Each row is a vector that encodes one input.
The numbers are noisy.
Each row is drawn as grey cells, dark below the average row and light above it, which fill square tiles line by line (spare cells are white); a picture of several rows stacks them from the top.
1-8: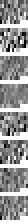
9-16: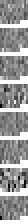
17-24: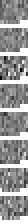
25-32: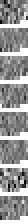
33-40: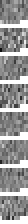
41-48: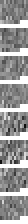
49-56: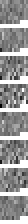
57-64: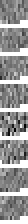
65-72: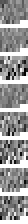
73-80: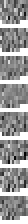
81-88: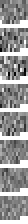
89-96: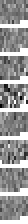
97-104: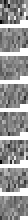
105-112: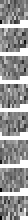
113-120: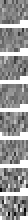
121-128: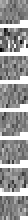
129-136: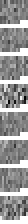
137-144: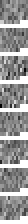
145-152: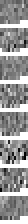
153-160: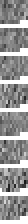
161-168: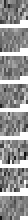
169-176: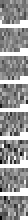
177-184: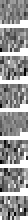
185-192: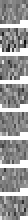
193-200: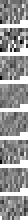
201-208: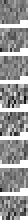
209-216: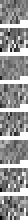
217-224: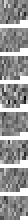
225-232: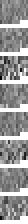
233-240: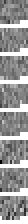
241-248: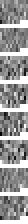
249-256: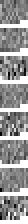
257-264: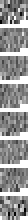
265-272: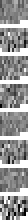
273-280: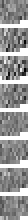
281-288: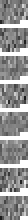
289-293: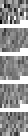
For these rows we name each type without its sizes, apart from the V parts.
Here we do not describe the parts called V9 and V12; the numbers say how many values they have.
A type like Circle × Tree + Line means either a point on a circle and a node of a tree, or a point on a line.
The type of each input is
Circle × V12 + Line × (Line + V9).
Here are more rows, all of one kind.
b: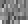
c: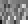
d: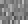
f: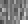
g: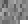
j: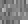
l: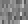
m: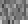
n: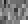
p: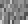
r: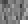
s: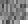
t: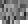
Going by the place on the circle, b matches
f, g and j.
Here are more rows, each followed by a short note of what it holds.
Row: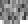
a point on each of two lines
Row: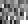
a point on a line and a value of V9
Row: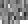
a point on a circle and a value of V12
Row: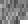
a point on each of two lines
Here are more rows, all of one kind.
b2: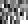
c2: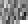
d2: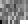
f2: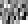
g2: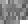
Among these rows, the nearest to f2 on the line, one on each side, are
c2 and g2.
